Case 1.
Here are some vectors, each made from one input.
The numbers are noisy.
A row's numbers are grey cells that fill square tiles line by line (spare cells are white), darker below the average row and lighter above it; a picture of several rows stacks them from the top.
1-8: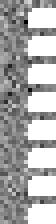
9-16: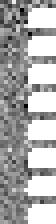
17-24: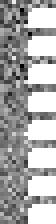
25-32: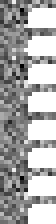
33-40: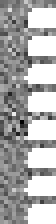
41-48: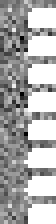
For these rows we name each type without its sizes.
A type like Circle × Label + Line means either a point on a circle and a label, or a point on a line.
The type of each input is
Bool × Bool × Bool + Unit.
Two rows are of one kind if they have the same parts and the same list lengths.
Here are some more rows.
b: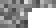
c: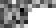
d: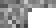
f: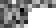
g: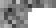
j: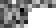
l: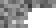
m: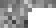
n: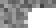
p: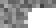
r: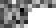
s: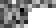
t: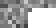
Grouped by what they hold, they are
b, d, g, l, m, n, p, t
c, f, j, r, s

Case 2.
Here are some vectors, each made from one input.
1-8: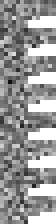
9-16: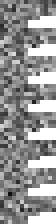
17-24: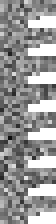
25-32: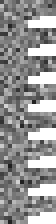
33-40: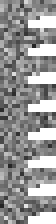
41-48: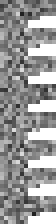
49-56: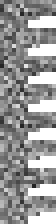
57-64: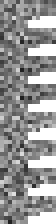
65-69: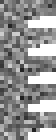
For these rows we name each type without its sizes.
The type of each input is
Line.
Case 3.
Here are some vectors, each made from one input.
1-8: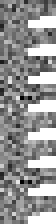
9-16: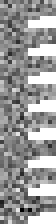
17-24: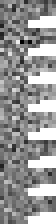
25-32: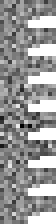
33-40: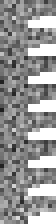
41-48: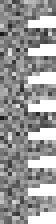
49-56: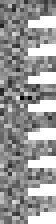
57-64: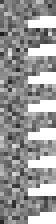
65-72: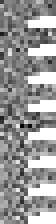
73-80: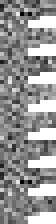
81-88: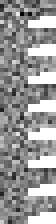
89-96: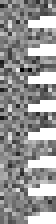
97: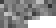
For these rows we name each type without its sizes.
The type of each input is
Line.
